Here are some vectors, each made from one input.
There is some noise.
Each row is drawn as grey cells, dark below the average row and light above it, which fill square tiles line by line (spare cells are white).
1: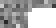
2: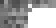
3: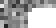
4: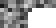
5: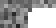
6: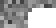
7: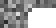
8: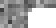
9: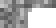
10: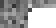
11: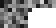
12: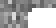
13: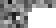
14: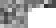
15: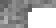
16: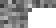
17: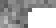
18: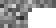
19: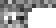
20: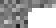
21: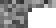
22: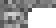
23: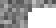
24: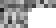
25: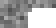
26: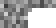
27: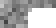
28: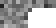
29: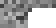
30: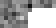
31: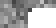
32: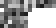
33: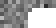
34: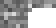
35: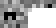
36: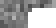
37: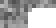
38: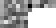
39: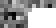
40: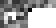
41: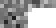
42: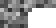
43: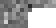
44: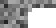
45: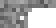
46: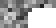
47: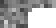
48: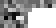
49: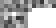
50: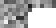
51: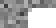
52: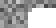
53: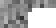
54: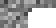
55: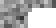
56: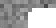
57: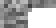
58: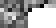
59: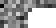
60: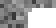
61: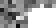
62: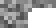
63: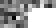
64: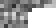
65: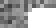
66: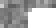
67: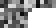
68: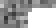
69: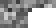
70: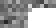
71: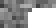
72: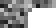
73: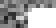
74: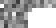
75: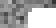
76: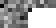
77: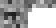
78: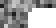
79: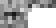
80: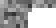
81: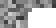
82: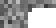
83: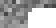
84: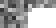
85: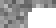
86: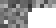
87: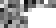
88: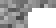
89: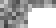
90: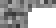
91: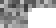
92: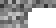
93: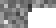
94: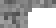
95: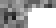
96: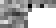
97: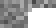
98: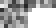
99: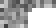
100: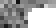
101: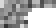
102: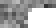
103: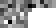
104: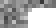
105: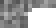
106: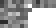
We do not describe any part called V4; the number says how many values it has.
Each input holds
four true/false values, together with either a point on a 6-point line, or a value of V4.
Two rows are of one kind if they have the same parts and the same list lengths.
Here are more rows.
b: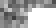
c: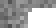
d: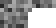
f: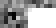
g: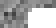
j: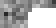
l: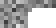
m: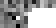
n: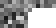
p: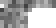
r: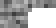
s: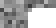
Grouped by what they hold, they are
b, g, j, l, m, r, s
c, d, f, n, p

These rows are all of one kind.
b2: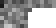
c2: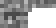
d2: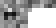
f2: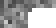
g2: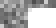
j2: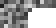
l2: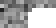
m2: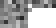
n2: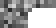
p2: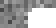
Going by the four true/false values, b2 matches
c2, f2, j2 and m2.
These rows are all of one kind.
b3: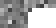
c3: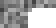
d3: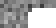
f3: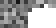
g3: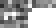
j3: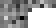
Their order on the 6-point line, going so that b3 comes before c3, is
b3, j3, f3, d3, c3, g3.
